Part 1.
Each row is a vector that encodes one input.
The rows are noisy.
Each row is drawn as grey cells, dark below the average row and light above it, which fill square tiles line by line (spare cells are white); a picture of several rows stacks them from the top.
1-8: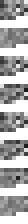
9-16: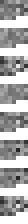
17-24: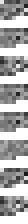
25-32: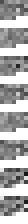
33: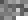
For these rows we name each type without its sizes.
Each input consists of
a point on a line.
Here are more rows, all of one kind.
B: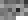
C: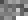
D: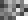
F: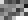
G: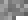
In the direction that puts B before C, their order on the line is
F, B, G, C, D.
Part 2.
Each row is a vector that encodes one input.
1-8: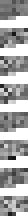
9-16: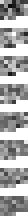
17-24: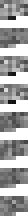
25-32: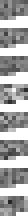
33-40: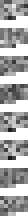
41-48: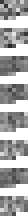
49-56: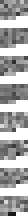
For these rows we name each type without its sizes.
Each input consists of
a point on a line.
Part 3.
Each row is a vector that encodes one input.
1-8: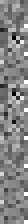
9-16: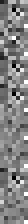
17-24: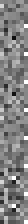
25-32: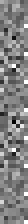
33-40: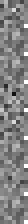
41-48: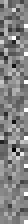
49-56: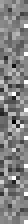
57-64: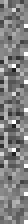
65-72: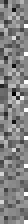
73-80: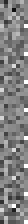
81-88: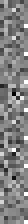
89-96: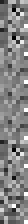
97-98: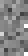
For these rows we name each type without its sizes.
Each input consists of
a point on a line.
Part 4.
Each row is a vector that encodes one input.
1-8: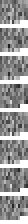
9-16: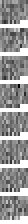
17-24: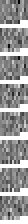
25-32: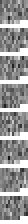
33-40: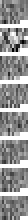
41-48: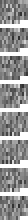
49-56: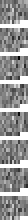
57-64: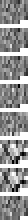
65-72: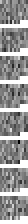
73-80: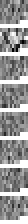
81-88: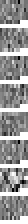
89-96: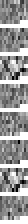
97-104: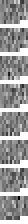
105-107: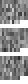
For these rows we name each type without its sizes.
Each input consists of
either a point on a circle, or a fixed value.
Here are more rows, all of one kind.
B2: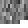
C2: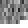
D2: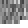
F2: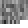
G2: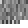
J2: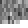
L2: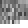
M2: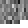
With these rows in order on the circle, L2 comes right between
B2 and J2.
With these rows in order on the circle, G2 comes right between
F2 and M2.
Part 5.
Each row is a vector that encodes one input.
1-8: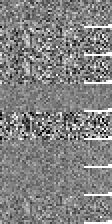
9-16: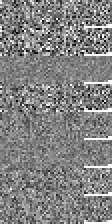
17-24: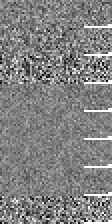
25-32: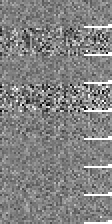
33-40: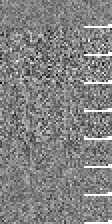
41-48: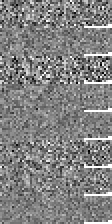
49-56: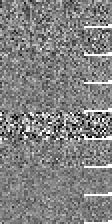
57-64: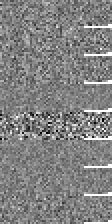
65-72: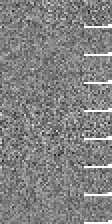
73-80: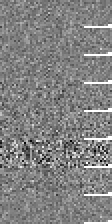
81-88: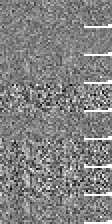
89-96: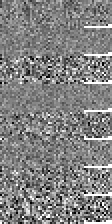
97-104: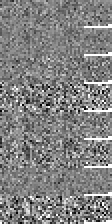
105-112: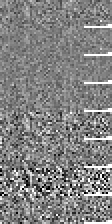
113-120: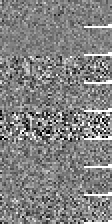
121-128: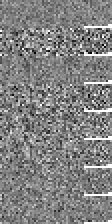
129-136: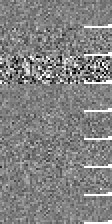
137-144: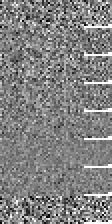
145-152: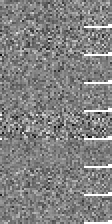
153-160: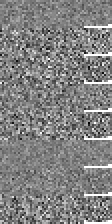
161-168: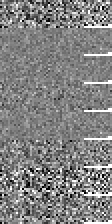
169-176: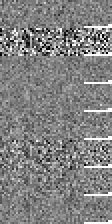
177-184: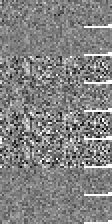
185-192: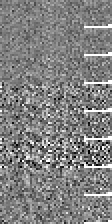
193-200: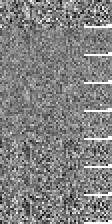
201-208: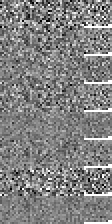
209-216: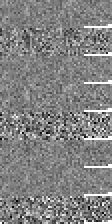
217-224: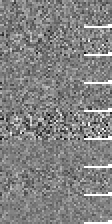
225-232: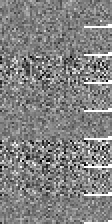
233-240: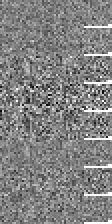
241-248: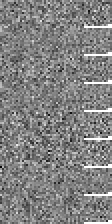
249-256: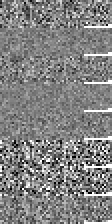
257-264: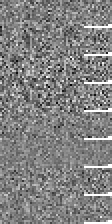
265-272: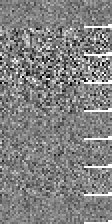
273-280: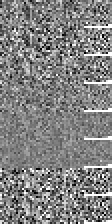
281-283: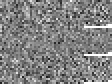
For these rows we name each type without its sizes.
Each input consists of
a point on a circle.
